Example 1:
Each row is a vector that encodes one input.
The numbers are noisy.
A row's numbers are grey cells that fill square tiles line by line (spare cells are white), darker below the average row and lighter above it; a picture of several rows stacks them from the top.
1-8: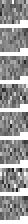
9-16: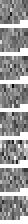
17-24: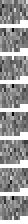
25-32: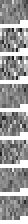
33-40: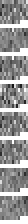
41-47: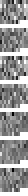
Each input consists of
a list of up to two points on a 4-point line.
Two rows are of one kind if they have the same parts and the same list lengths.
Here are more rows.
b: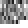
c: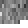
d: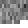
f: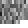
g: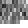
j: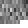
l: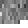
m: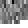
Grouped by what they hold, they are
b
c, d, j, l, m
f, g

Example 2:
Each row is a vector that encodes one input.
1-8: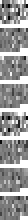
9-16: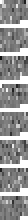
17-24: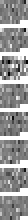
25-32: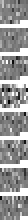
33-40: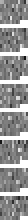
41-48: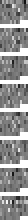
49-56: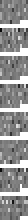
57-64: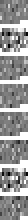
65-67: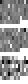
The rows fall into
3 kinds.
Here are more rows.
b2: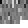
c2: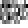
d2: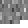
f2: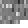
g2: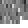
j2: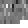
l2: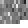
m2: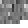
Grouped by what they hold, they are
b2, g2
c2
d2, f2, j2, l2, m2

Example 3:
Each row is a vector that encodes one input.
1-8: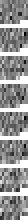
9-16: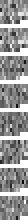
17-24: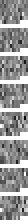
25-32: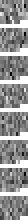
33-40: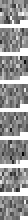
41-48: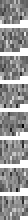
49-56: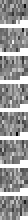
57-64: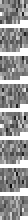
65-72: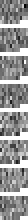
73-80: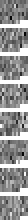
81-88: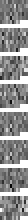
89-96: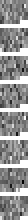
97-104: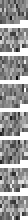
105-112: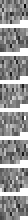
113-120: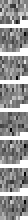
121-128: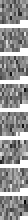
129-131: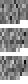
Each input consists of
a point on a 9-point circle, together with either a fixed value, or four true/false values.
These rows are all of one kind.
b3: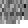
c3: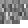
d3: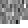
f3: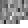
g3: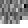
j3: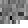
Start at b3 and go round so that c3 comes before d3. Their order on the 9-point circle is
b3, j3, c3, d3, f3, g3.
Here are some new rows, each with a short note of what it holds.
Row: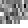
a point on a 9-point circle
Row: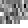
a point on a 9-point circle
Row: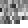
a point on a 9-point circle
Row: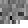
a point on a 9-point circle and four true/false values
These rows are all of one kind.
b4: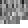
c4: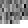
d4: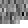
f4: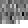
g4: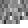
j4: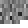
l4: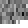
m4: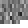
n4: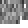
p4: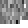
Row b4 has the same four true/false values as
f4 and n4.
